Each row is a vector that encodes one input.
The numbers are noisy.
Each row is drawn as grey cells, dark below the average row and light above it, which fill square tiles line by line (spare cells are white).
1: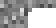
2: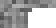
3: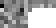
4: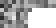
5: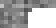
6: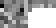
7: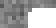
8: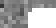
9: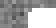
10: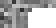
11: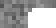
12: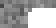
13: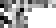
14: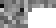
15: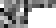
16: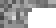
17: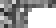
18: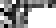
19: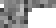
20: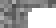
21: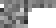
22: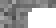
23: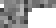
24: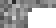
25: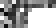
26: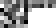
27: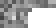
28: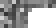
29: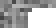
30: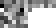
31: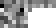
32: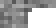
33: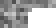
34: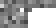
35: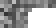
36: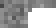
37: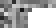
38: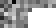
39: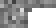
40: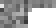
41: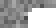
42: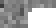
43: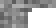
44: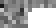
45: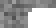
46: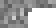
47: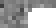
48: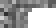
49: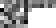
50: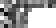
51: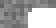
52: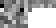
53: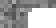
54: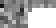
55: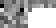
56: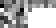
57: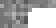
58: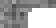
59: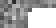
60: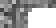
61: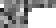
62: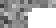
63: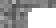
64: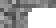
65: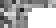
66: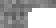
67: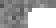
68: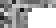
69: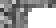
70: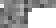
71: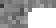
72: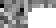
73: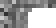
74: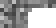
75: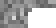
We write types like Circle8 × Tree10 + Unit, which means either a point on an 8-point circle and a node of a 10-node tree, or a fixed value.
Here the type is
Line5 + Line7.
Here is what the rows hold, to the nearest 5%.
About 45% of them hold a point on a 5-point line. The rest hold a point on a 7-point line.
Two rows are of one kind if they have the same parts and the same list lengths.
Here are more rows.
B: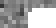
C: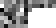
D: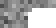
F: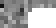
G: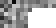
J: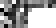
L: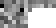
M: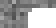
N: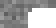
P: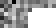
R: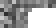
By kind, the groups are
B, F, J, L, M, N, R
C, D, G, P

